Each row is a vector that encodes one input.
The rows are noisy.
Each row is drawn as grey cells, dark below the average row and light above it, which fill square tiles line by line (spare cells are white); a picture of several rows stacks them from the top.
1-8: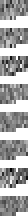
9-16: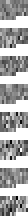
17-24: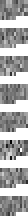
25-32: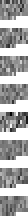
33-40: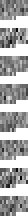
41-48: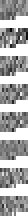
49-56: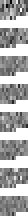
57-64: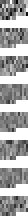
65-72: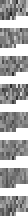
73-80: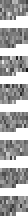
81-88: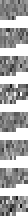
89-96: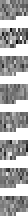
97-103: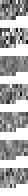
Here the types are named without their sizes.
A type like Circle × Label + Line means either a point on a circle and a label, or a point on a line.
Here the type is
Circle + Label.
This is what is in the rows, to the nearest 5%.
About 45% of them hold a point on a circle. The rest hold a label.
